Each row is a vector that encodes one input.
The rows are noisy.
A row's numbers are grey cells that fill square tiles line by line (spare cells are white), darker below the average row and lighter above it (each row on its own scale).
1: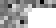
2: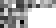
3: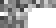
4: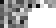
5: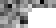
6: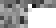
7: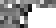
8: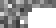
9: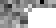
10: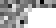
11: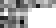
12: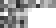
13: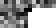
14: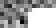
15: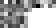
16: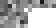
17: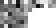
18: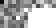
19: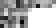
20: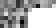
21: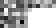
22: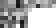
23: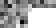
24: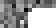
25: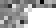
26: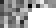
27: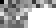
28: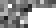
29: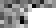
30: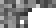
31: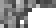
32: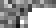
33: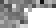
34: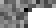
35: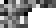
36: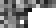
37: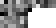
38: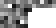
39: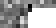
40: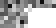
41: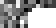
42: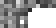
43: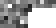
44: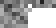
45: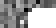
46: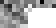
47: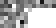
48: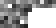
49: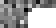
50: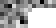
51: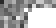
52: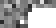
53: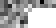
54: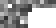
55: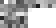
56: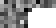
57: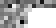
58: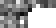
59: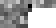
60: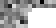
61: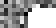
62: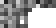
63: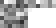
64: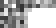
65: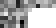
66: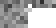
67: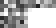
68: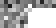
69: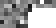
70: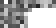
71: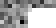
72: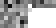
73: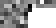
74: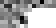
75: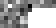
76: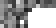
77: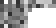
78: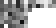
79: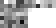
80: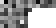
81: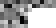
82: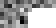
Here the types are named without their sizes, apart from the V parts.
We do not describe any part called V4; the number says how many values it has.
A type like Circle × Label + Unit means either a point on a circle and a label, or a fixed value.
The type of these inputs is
Bool × (Line + V4).
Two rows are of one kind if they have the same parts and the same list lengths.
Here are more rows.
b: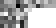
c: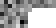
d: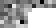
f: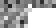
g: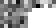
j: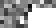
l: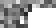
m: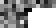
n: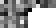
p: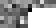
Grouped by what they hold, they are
b, g, j, l, p
c, d, f, m, n

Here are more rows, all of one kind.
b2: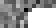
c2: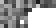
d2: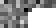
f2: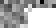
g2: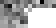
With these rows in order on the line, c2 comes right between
b2 and d2.
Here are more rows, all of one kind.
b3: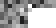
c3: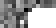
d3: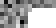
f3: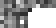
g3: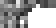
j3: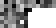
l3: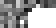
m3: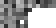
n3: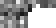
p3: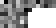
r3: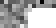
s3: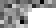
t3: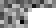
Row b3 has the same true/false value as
d3, r3, s3 and t3.
